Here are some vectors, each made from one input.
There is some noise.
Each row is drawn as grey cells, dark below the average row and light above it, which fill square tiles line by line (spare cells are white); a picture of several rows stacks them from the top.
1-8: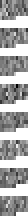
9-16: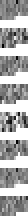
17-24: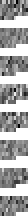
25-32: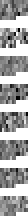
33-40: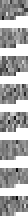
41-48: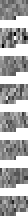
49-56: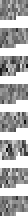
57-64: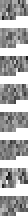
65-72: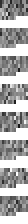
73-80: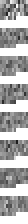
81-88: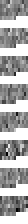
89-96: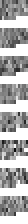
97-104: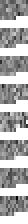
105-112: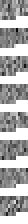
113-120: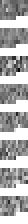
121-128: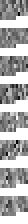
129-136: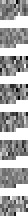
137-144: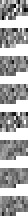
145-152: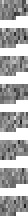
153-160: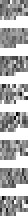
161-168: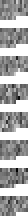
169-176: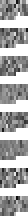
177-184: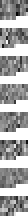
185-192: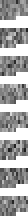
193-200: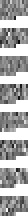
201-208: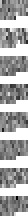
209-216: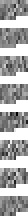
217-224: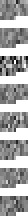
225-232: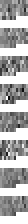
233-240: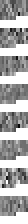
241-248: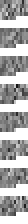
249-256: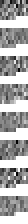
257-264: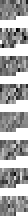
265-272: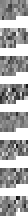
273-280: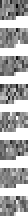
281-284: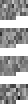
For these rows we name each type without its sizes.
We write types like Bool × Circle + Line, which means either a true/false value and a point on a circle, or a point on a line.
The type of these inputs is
List(Line).
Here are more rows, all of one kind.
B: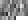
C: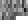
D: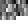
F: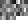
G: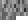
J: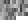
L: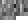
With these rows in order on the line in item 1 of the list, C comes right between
G and J.
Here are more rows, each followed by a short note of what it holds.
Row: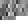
a list of one item
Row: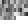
a list of three items
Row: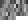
a list of three items
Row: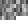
a list of two items
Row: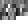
a list of two items
